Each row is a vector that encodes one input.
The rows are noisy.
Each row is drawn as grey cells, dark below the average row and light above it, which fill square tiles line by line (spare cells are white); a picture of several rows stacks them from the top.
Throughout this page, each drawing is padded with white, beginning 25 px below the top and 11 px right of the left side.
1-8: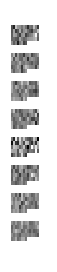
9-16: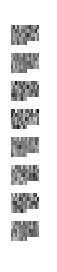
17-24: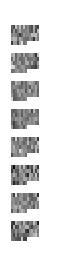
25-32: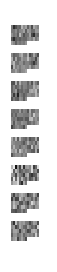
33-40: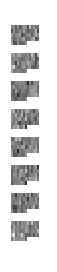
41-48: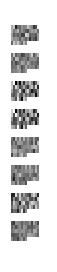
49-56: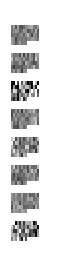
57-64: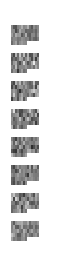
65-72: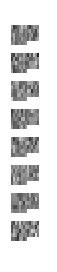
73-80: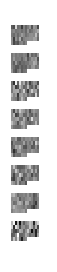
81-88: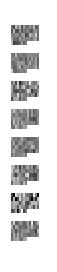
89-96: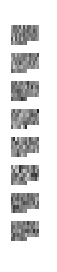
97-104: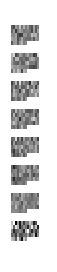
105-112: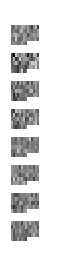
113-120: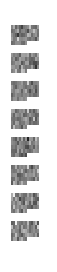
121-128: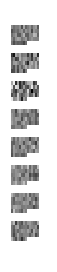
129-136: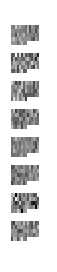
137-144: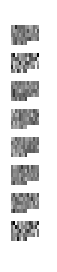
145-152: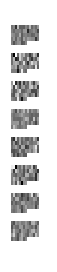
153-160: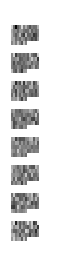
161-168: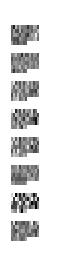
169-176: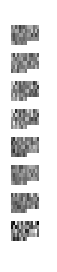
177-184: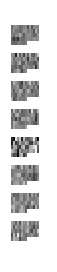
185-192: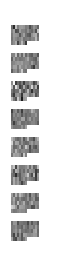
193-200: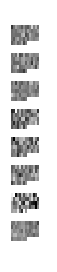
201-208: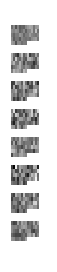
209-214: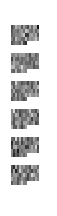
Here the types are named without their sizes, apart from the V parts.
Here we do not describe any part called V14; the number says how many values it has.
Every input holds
a value of V14, together with either a node of a tree, or three true/false values.
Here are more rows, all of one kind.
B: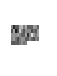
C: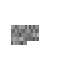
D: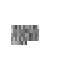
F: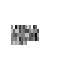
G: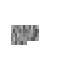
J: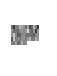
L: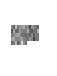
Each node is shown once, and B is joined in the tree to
G and L.
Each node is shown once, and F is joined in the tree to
D.
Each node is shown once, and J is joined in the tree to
C.
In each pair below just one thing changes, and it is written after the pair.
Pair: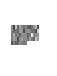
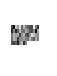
the value of V14
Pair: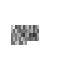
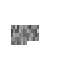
the node of the tree
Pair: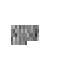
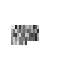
the node of the tree
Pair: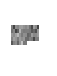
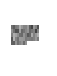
the node of the tree
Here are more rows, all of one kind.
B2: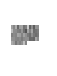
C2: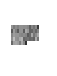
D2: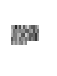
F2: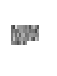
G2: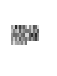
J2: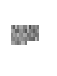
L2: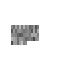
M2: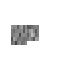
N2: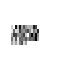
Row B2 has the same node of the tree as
D2, G2 and J2.
